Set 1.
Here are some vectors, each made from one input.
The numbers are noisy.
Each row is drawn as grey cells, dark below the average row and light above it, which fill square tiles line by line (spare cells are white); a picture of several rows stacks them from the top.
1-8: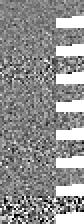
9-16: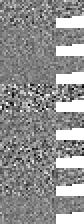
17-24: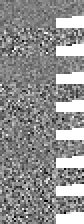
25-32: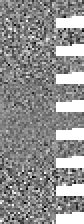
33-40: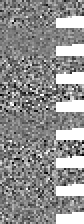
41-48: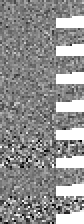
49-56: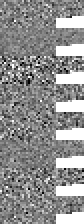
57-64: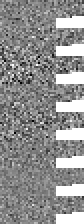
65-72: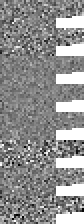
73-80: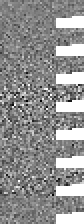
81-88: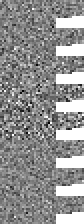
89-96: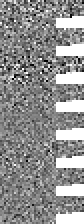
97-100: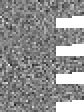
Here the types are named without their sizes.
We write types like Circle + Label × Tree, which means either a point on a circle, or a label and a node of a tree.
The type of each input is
List(Line × Line).
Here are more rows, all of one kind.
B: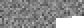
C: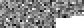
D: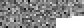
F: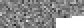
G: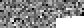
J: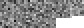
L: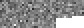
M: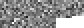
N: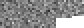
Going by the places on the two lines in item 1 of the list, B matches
D, G and L.
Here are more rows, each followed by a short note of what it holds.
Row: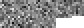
the empty list
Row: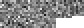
the empty list
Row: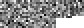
the empty list
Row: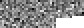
a list of one item
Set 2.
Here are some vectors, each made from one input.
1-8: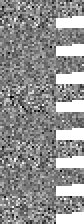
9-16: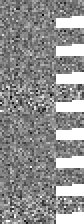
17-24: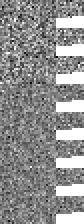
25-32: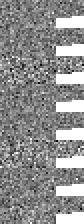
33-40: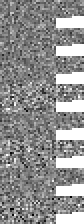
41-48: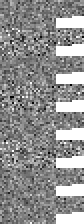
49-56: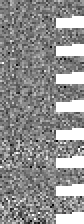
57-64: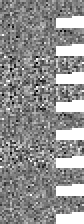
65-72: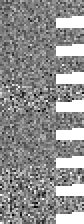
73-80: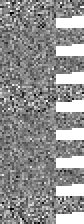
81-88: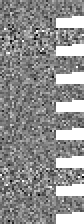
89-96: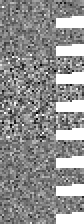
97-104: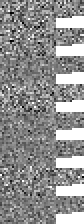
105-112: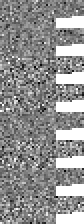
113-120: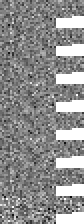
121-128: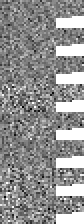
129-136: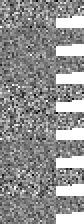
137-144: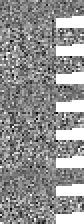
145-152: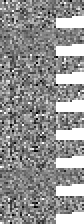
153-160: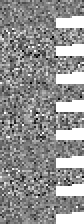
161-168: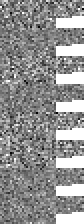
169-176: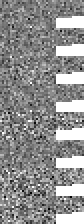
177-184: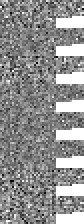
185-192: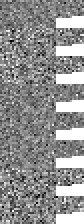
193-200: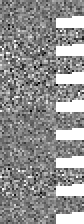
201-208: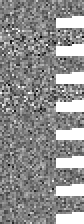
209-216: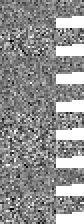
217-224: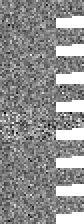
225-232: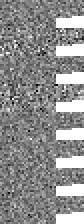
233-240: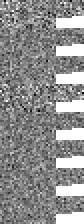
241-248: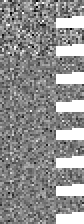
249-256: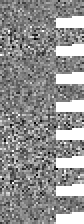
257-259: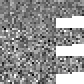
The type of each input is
Circle17 + Circle20 + Unit.
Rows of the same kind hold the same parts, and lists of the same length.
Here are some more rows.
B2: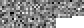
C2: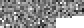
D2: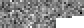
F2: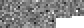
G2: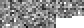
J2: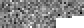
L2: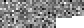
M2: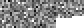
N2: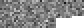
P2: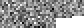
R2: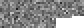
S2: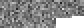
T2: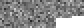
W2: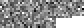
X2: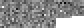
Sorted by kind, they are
B2, C2, G2, L2, M2, P2, W2
D2, J2
F2, N2, R2, S2, T2, X2

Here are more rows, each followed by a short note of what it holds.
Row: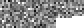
a point on a 17-point circle
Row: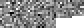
a point on a 17-point circle
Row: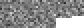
a point on a 20-point circle
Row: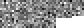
a point on a 17-point circle
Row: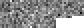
a fixed value
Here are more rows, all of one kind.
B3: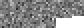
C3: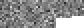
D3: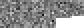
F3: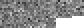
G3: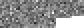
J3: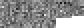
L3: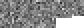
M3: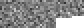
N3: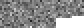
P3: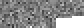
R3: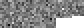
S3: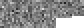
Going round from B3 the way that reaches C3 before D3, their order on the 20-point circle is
B3, R3, P3, F3, N3, M3, C3, G3, D3, J3, S3, L3.
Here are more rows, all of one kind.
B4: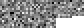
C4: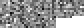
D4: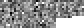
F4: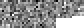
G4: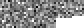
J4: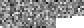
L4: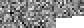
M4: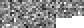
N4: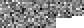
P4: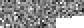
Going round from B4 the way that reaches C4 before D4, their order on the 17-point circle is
B4, P4, G4, N4, M4, C4, L4, D4, F4, J4.
